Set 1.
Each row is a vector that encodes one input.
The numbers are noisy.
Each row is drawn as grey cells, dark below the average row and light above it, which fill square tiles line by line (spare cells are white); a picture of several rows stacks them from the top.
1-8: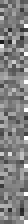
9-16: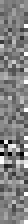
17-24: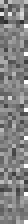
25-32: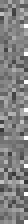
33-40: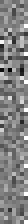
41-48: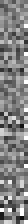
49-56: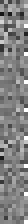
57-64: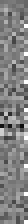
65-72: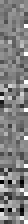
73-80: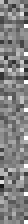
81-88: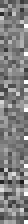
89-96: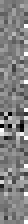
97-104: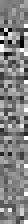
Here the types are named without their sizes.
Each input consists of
a point on a line and a true/false value.
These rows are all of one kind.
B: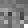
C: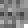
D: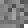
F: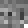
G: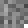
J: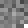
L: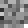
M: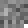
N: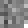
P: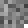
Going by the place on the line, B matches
F, G, J and P.
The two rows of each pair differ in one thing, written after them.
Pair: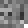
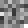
the place on the line
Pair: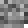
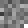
the place on the line
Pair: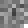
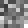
the true/false value
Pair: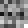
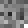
the place on the line
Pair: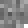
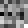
the place on the line
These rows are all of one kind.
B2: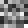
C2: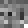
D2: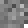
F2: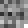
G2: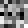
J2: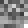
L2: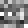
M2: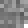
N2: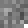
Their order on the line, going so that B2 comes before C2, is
J2, L2, M2, F2, G2, D2, B2, C2, N2.
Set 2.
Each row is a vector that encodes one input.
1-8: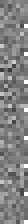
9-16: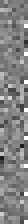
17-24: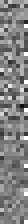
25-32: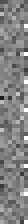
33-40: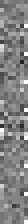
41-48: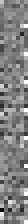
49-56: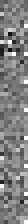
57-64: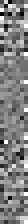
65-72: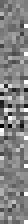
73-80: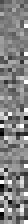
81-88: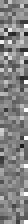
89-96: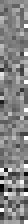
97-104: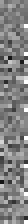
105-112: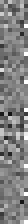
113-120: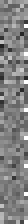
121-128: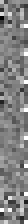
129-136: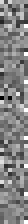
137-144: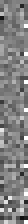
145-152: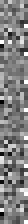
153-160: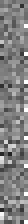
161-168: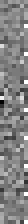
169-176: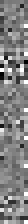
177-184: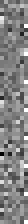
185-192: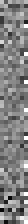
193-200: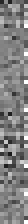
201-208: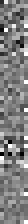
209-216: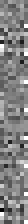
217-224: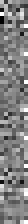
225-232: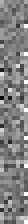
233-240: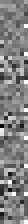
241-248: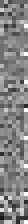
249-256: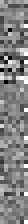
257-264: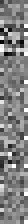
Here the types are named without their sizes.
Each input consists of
a list of points on a line.
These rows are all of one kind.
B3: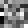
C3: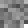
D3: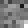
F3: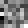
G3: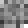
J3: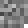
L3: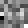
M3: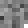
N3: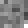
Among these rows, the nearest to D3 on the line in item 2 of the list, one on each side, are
B3 and M3.
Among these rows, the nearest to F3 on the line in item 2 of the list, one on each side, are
G3 and N3.
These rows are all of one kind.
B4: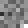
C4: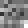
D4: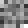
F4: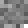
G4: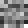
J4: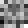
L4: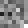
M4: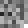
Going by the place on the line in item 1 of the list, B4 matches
D4 and J4.
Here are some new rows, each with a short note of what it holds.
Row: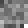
a list of one item
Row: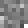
a list of one item
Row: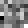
a list of two items
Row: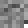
a list of one item
